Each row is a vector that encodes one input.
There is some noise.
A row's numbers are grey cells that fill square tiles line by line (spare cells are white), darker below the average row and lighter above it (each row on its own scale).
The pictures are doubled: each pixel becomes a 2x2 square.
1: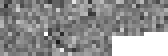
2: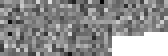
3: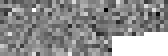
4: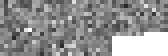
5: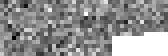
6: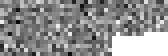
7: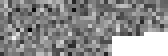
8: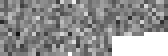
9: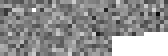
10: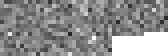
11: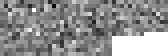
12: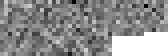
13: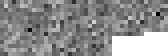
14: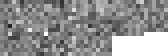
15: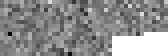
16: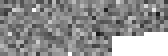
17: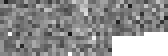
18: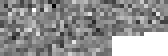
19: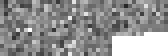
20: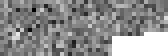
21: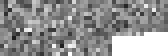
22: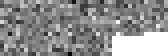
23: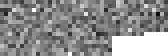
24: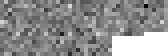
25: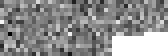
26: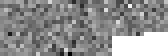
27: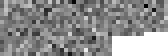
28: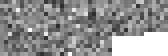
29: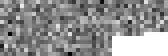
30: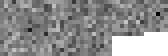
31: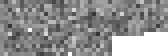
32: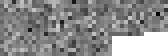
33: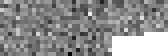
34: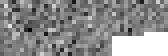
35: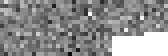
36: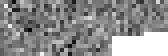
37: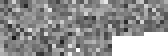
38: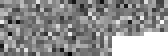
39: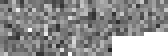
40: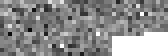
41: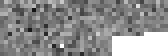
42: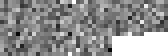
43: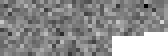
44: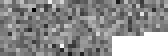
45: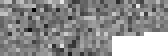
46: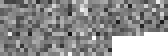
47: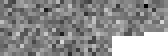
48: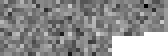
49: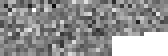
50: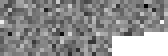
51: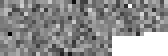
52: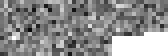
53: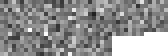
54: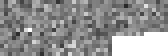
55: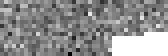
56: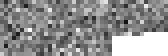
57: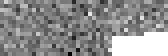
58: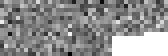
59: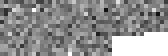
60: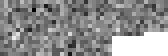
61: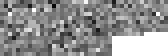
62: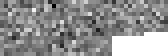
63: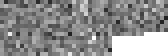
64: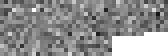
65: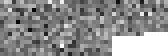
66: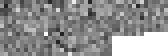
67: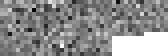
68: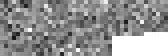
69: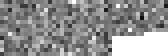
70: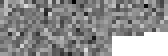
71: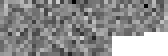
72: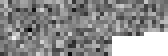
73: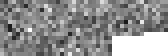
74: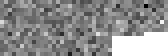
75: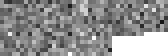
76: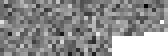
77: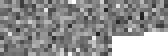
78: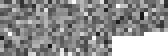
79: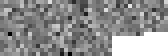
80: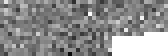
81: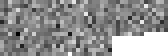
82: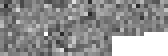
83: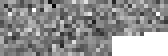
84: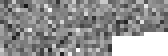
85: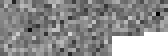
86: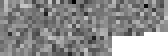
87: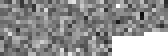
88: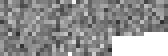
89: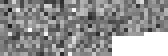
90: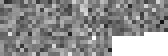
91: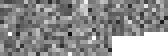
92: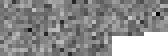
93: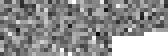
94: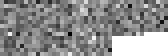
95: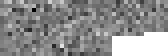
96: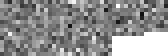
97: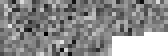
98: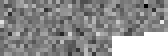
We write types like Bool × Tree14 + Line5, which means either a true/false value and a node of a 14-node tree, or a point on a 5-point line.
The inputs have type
Bool × Tree9.
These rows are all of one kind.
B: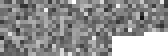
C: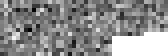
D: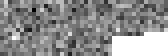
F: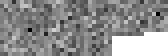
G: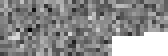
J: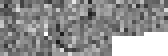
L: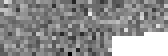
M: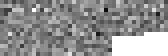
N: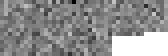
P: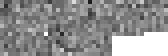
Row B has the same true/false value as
J, M and P.
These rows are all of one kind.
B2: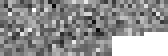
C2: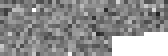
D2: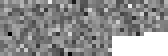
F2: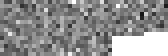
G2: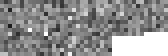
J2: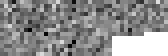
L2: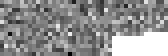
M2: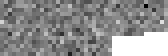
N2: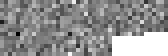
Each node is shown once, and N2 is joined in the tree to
D2 and J2.
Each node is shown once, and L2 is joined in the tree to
B2 and D2.
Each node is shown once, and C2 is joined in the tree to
J2.
